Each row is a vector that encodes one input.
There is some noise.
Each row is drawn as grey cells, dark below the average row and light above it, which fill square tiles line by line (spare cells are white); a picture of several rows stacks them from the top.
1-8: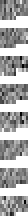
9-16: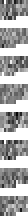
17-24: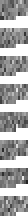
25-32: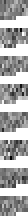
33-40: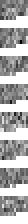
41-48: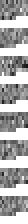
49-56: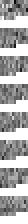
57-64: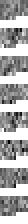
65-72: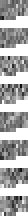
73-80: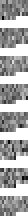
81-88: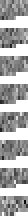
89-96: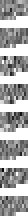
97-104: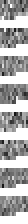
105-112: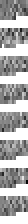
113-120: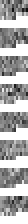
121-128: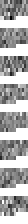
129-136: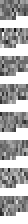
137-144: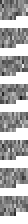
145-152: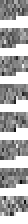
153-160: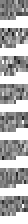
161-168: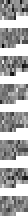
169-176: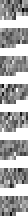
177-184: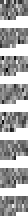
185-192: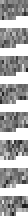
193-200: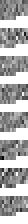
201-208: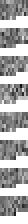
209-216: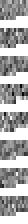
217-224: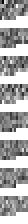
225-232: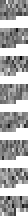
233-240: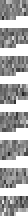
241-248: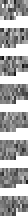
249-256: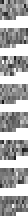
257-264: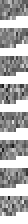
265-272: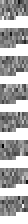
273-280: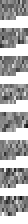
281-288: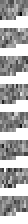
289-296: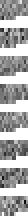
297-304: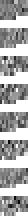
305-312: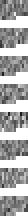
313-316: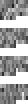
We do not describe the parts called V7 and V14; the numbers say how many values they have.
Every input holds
a value of V7, together with either a point on an 11-point circle, a true/false value and a value of V14, or a point on a 9-point line.
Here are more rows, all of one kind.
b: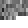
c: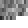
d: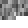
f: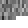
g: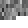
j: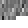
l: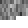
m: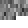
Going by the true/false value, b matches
d and g.
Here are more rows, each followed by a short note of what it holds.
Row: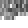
a point on a 9-point line and a value of V7
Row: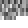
a point on a 9-point line and a value of V7
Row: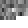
a point on an 11-point circle, a true/false value, a value of V7 and a value of V14
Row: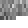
a point on an 11-point circle, a true/false value, a value of V7 and a value of V14
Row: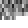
a point on a 9-point line and a value of V7
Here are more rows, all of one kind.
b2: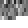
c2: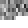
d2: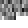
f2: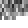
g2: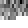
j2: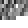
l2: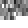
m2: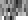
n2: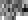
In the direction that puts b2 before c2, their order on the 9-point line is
j2, b2, d2, g2, f2, c2, n2, m2, l2.
